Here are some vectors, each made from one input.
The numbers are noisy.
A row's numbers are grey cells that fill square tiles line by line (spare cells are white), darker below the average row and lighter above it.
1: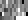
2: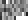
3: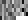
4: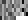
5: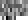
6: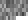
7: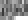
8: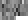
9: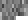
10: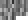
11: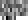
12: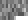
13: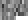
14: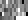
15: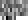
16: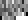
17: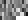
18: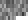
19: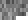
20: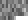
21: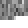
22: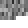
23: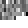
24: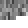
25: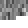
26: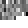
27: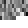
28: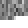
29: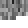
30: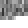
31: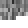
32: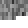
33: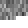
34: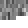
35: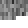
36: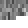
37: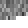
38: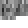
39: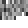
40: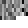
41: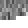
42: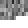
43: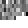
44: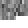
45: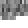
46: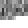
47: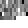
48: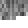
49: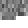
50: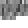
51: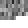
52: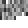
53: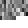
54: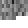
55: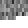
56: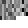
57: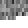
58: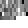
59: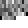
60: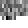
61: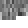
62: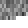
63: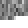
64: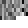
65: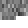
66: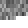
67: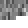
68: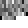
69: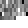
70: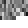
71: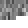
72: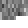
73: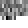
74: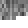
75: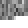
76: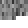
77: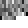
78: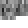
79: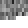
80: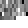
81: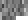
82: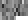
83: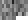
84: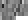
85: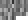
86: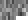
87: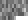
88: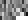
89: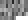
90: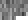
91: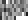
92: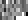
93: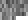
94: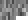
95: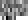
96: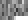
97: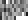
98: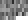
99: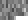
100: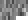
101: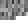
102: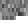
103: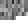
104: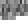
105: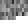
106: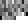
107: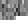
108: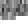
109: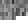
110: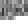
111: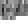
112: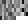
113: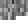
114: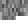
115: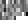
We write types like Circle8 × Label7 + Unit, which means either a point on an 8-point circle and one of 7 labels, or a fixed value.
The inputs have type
Line6 + List2(Line7).
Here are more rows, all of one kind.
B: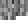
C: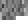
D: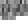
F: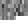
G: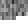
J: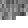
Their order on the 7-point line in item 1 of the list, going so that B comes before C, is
B, G, J, C, F, D.
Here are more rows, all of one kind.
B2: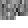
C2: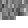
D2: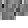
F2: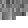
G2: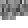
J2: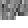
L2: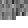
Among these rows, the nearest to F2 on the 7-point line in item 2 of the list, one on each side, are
B2 and L2.
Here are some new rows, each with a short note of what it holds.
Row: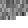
a list of one item
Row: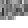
a list of one item
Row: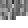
a list of two items
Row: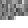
a list of one item
